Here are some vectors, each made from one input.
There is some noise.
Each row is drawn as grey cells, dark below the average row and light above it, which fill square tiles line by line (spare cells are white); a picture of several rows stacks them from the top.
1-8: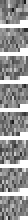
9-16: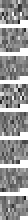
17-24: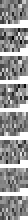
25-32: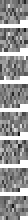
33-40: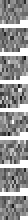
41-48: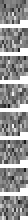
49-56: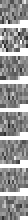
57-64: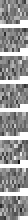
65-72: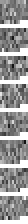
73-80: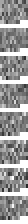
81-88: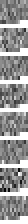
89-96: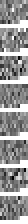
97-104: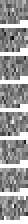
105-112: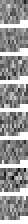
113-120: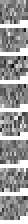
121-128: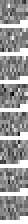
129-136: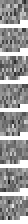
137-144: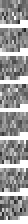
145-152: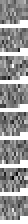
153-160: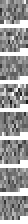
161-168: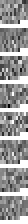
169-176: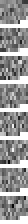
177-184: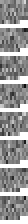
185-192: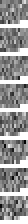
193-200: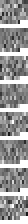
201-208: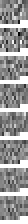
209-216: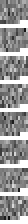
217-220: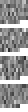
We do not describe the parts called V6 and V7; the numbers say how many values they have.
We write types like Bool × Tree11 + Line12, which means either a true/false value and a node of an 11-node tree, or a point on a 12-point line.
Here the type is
Line5 × V6 × V7 + List2(Line4).
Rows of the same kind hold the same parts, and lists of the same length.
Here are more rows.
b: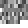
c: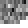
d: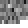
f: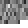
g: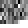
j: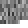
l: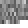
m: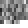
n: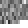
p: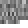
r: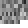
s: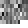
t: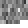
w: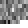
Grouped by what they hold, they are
b, c, d, f, r, s, t
g, j, l, p
m
n, w

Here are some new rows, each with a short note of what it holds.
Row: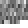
a list of two items
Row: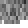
a point on a 5-point line, a value of V6 and a value of V7
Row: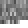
a list of two items
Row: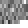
a list of one item
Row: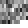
a list of one item
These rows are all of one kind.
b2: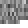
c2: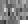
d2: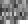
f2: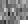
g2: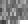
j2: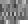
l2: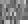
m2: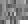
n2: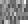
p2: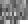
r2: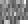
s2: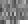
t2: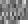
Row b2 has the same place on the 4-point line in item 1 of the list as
d2, j2, l2 and p2.
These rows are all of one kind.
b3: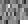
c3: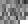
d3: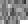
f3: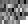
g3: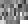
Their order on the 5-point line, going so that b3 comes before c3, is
f3, b3, c3, g3, d3.
